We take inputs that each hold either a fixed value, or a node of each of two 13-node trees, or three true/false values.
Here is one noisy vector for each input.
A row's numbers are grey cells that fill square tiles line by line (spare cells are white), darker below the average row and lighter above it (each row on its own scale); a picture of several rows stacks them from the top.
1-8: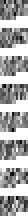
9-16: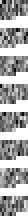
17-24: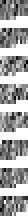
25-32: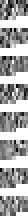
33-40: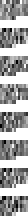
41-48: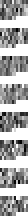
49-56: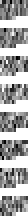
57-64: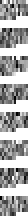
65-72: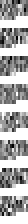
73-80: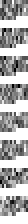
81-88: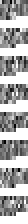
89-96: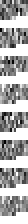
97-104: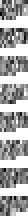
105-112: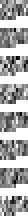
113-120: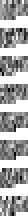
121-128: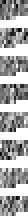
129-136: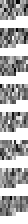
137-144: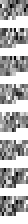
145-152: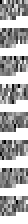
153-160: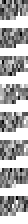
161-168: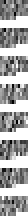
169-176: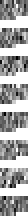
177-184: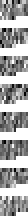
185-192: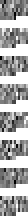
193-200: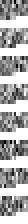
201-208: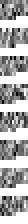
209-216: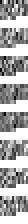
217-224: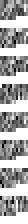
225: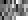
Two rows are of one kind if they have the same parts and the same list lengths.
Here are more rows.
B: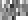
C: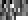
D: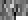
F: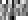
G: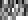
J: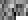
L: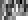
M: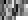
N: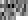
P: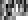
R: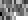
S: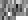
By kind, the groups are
B, F, G, L, P
C, D, J, M, R, S
N

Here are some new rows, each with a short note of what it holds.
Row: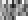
three true/false values
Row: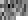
a fixed value
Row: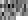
a fixed value
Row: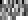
three true/false values
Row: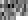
a fixed value
